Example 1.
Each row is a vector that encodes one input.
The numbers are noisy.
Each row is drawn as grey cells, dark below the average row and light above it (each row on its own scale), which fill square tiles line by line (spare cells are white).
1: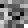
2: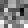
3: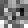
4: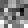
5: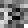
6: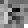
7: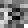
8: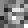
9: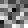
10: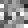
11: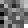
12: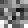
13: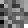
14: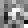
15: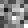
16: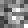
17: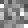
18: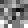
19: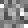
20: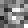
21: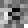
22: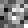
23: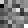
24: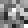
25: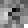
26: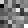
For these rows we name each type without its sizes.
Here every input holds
a point on a line.
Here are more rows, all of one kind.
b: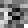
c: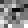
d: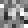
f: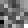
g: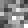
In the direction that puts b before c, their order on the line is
d, g, f, b, c.
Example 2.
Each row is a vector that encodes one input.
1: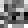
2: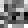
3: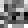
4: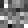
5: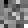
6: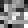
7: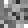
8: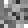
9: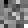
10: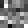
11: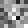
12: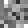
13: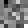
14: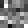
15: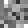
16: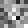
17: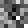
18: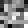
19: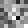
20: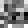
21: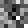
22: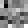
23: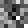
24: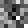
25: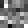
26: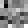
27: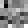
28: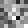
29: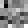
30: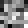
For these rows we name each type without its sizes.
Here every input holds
three true/false values.
